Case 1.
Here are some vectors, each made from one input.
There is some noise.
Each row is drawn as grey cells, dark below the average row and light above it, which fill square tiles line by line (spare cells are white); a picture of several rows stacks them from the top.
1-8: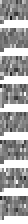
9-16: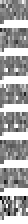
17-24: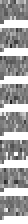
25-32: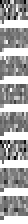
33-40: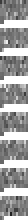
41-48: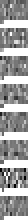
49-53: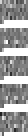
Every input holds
either a fixed value, or three true/false values.
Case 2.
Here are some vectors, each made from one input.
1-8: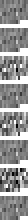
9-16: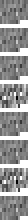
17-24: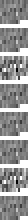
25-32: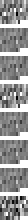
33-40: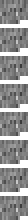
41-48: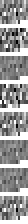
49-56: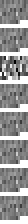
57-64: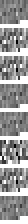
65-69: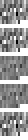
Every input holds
one of 4 labels.
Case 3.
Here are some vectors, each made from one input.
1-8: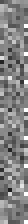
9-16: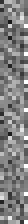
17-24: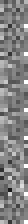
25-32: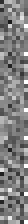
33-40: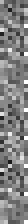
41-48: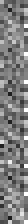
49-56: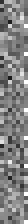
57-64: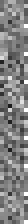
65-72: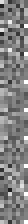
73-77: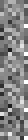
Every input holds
a point on a 6-point line.
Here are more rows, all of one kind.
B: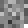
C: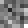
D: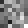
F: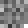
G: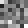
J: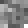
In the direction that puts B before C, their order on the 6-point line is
D, B, J, F, C, G.
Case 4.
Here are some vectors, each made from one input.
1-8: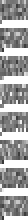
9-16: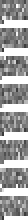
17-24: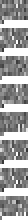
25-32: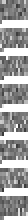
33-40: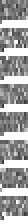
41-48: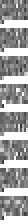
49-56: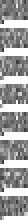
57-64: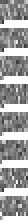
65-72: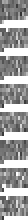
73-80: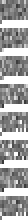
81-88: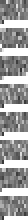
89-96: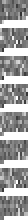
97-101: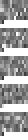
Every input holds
a point on a 17-point line.
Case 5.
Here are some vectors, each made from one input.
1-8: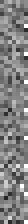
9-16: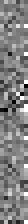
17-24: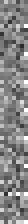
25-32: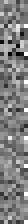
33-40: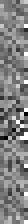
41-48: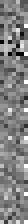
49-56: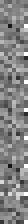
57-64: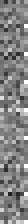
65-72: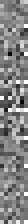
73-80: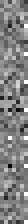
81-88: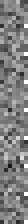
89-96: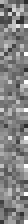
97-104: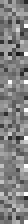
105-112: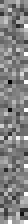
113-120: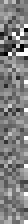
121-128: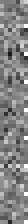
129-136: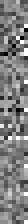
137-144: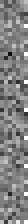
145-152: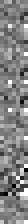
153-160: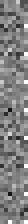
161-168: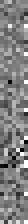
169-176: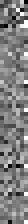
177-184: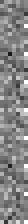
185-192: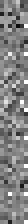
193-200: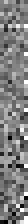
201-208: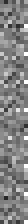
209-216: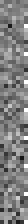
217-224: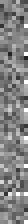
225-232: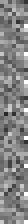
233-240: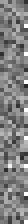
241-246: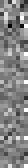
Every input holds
either a fixed value, or three true/false values.
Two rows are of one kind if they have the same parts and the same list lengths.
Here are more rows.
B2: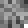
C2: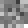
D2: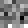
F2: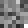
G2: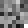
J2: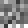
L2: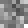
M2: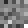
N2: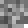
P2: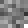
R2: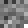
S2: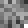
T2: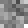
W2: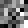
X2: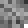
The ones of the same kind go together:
B2, C2, D2, F2, G2, J2, L2, M2, N2, P2, R2, S2, T2, X2
W2

